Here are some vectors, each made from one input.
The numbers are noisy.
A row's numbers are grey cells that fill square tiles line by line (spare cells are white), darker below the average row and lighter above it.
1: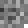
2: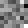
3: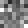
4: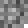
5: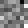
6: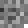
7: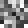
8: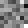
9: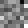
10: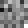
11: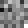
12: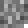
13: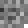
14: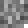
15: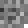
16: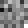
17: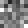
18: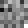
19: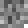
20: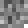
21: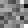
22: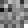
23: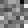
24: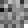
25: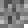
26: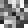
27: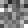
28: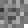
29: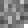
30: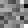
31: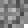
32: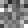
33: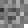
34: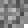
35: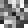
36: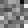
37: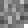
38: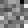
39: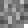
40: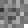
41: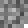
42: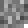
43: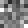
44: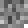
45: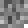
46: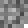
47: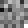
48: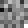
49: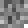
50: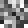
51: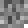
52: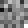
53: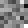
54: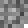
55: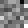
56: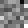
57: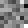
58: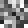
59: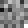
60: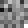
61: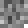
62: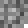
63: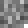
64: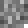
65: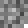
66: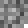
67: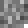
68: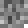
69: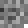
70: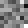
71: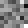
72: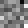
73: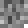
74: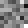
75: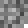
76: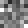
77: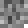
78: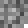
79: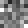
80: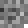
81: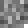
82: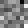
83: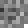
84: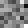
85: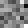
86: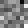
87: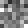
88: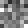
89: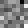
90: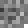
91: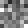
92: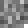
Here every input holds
either a fixed value, or three true/false values.
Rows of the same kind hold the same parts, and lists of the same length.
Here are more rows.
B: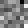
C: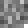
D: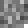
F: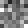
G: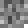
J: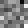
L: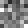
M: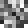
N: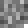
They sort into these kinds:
B, C, D, F, G, J, L, N
M

